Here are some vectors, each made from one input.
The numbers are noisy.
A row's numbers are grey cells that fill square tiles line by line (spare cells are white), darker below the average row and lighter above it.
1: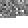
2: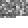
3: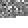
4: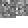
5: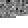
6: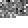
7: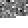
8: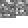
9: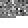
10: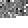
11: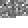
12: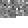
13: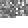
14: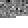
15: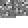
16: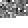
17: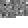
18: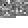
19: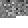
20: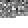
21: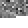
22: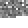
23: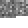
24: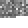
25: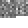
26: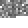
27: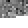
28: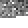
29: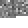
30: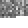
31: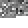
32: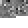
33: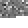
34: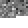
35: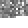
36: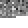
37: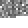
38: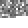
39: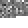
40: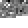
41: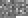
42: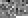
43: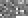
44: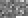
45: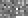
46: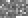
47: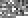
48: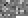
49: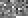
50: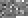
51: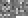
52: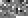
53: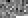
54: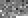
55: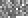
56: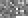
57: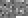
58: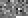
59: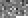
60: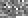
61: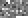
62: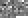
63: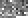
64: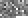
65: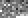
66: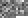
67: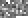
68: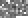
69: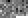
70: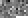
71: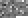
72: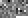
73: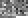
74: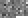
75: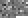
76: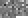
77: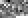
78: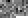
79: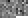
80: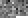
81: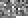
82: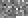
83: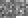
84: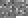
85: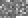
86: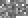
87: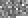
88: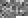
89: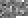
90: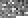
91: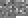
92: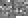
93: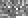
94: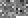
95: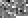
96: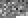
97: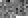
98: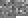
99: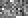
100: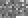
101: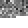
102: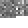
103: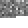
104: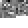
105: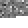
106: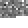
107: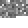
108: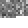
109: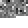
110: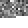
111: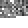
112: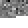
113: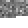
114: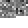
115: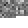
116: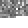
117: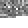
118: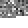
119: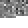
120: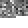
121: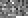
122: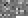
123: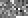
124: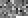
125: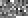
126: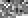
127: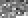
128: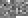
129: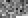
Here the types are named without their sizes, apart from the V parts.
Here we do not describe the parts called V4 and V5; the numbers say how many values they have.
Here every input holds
either a point on a line, or a true/false value, a value of V4 and a value of V5.
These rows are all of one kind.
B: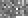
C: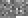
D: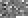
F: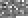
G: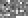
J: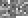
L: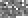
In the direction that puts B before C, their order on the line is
G, B, J, C, F, L, D.
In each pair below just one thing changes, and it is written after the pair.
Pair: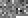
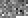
the true/false value
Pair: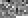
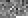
the true/false value
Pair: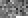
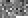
the value of V5
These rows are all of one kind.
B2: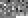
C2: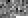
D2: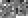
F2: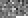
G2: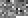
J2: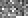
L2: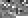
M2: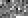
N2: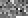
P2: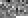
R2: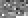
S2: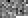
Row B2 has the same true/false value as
D2 and N2.
